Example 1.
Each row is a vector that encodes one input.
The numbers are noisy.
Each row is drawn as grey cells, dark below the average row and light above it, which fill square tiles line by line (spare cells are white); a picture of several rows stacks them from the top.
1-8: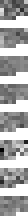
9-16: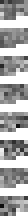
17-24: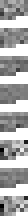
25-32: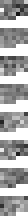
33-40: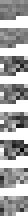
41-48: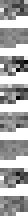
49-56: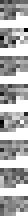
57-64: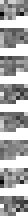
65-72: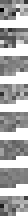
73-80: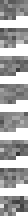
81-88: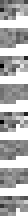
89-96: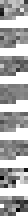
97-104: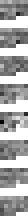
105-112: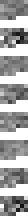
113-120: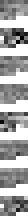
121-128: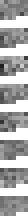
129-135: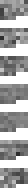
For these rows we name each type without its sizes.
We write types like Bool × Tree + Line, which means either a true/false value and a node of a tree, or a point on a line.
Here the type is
Label.
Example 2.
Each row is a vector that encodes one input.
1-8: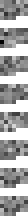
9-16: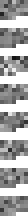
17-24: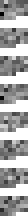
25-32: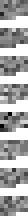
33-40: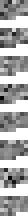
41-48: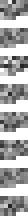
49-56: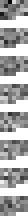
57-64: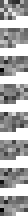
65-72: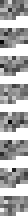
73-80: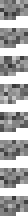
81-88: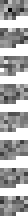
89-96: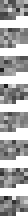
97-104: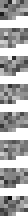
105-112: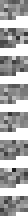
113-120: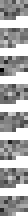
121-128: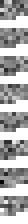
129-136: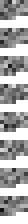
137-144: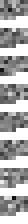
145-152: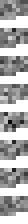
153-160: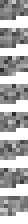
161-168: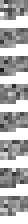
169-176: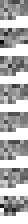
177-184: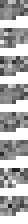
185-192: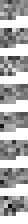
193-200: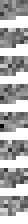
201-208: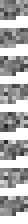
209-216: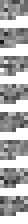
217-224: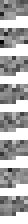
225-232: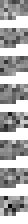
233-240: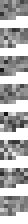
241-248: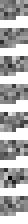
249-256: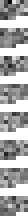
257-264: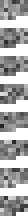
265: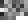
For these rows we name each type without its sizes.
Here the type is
Label.
